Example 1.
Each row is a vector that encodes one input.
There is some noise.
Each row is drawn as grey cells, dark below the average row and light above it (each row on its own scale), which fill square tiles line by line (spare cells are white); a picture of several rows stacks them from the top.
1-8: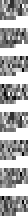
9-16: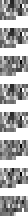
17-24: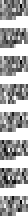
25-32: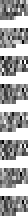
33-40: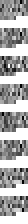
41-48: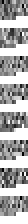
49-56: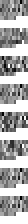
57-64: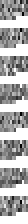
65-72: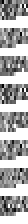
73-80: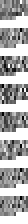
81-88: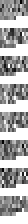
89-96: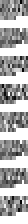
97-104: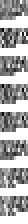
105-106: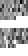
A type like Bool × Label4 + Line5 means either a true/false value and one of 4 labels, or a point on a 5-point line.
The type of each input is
Line12.
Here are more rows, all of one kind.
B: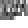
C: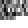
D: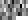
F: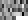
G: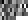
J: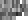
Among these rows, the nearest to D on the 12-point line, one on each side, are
F and J.
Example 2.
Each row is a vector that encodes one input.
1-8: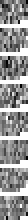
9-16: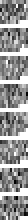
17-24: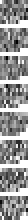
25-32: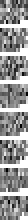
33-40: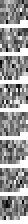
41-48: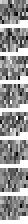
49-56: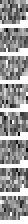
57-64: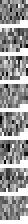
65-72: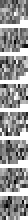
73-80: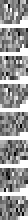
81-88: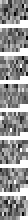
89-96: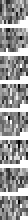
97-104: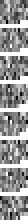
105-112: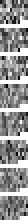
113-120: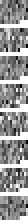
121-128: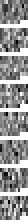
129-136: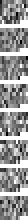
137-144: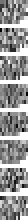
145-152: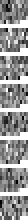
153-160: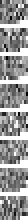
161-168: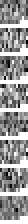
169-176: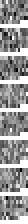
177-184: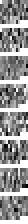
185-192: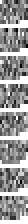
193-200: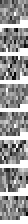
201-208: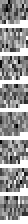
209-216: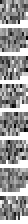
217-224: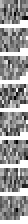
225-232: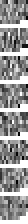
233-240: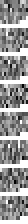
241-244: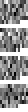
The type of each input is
Label9.
